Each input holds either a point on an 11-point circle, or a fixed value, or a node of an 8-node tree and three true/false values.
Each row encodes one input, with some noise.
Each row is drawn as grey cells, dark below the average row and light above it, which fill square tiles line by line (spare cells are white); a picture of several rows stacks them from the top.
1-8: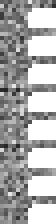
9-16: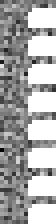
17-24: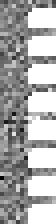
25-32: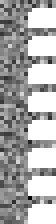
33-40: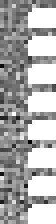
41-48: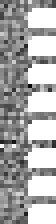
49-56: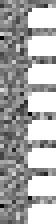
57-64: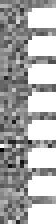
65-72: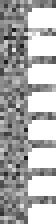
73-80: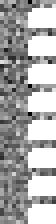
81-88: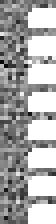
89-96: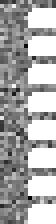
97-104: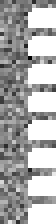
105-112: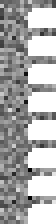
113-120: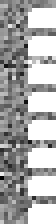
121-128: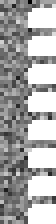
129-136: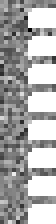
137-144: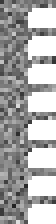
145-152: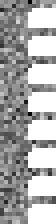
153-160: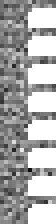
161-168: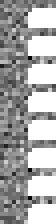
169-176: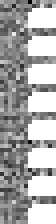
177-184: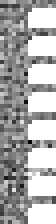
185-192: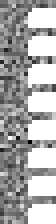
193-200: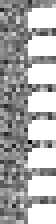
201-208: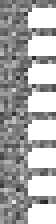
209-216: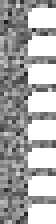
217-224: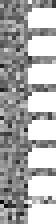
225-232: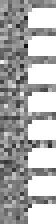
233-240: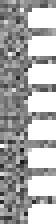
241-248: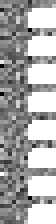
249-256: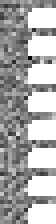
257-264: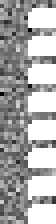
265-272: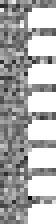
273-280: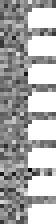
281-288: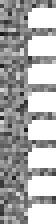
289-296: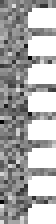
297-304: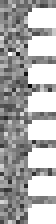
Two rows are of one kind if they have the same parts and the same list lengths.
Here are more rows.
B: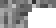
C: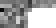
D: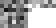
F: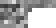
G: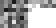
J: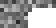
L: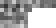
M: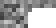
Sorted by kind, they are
B, F, J, L, M
C
D, G

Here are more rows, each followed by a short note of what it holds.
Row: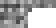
a node of an 8-node tree and three true/false values
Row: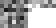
a fixed value
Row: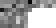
a point on an 11-point circle
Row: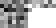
a fixed value
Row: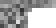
a point on an 11-point circle
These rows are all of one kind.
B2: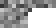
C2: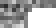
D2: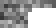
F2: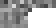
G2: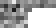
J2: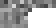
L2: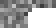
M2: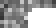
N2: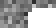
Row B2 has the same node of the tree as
F2 and J2.
